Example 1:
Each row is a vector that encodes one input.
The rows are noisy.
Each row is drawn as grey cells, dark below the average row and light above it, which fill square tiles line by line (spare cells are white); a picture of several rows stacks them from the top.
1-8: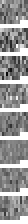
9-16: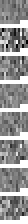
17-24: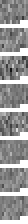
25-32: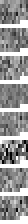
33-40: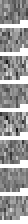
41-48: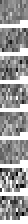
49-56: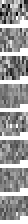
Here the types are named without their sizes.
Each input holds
a node of a tree.
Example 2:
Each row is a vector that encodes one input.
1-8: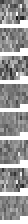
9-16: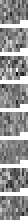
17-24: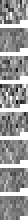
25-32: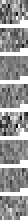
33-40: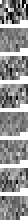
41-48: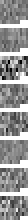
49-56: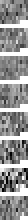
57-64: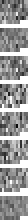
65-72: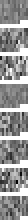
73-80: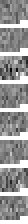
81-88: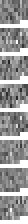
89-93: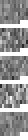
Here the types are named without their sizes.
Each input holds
a node of a tree.
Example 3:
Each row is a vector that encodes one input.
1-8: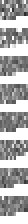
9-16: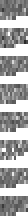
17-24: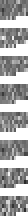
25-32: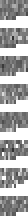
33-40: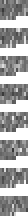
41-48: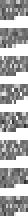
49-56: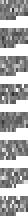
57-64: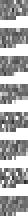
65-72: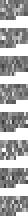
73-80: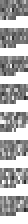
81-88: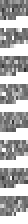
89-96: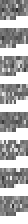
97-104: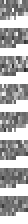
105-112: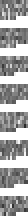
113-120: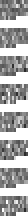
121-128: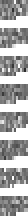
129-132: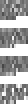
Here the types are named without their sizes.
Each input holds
four true/false values.
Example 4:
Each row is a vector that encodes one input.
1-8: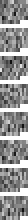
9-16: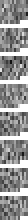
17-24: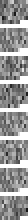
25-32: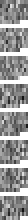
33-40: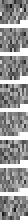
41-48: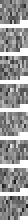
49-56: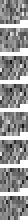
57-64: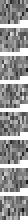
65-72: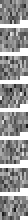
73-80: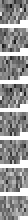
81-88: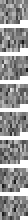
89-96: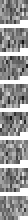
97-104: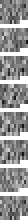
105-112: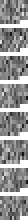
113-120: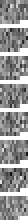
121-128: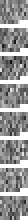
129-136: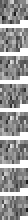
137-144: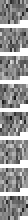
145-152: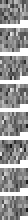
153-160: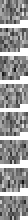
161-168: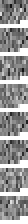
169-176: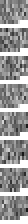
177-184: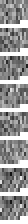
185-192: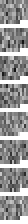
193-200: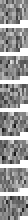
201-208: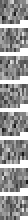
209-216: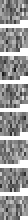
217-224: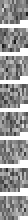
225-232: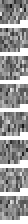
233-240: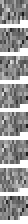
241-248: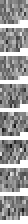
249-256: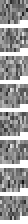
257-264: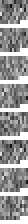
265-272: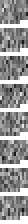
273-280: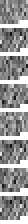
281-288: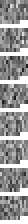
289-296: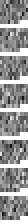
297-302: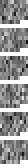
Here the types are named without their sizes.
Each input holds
a label.
